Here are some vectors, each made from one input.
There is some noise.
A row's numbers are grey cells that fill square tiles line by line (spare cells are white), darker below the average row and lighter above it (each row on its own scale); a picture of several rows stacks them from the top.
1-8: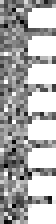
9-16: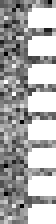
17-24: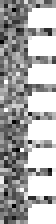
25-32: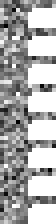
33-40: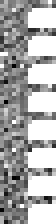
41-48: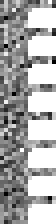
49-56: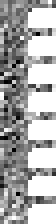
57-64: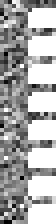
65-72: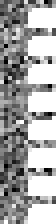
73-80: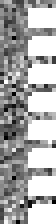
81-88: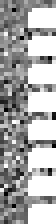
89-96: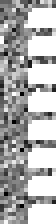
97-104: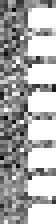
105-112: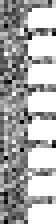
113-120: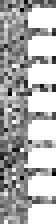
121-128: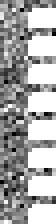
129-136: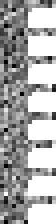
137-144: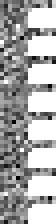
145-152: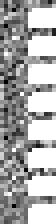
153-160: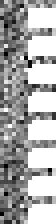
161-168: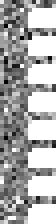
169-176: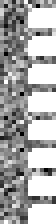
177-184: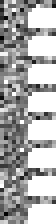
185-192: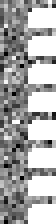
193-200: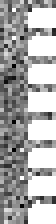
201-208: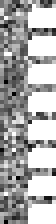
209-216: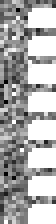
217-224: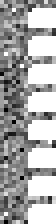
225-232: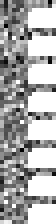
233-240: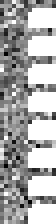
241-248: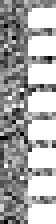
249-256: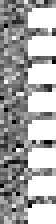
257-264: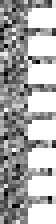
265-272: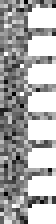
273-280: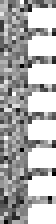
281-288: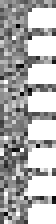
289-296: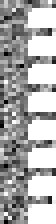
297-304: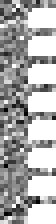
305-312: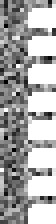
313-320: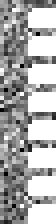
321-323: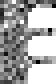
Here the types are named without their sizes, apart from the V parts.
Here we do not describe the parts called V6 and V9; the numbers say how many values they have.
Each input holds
a node of a tree, a true/false value, a value of V6 and a value of V9.
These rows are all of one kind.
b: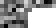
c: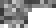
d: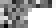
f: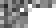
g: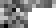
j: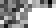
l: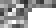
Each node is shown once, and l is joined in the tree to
d and g.
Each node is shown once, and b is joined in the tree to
j.
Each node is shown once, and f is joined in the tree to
c.
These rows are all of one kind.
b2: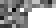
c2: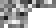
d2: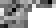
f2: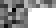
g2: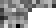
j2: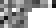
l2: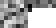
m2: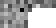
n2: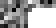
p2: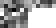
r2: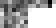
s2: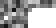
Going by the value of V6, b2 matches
c2 and g2.
